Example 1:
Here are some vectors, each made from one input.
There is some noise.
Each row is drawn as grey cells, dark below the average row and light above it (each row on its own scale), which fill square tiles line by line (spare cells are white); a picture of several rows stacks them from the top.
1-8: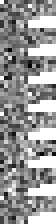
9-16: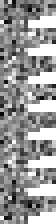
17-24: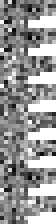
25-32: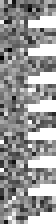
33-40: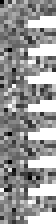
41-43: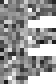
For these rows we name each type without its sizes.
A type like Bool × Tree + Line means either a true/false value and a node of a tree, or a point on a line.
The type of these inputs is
Line.
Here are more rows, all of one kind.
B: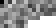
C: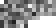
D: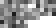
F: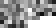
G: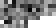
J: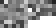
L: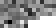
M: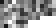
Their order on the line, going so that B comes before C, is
M, B, J, F, D, C, L, G.
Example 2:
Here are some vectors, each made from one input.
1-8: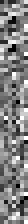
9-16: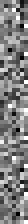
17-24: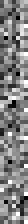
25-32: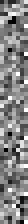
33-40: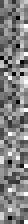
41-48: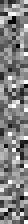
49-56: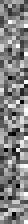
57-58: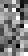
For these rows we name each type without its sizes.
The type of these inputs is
Bool × Bool × Bool.
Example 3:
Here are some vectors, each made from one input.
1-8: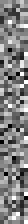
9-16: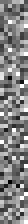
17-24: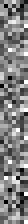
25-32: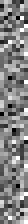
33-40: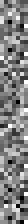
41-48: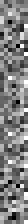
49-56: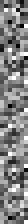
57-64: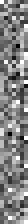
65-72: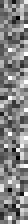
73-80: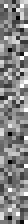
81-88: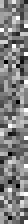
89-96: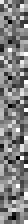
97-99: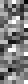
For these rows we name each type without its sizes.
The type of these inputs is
Bool × Bool × Bool.
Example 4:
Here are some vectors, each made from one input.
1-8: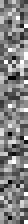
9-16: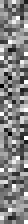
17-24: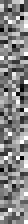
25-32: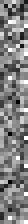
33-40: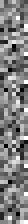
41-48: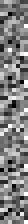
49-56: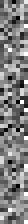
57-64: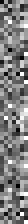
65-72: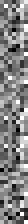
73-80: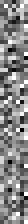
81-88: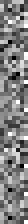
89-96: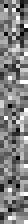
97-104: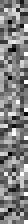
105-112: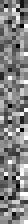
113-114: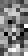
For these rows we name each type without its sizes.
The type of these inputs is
Bool × Bool × Bool.
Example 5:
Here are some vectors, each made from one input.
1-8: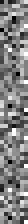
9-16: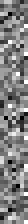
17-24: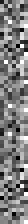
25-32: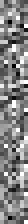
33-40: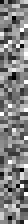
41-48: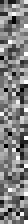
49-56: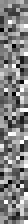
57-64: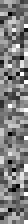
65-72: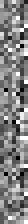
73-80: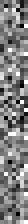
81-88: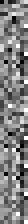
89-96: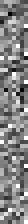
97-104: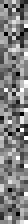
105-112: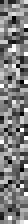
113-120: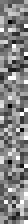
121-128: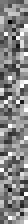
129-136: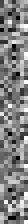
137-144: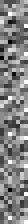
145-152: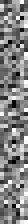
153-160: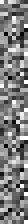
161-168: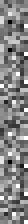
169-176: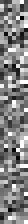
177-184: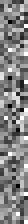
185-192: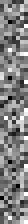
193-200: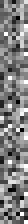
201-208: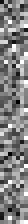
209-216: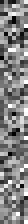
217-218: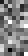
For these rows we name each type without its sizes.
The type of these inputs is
Bool × Bool × Bool.
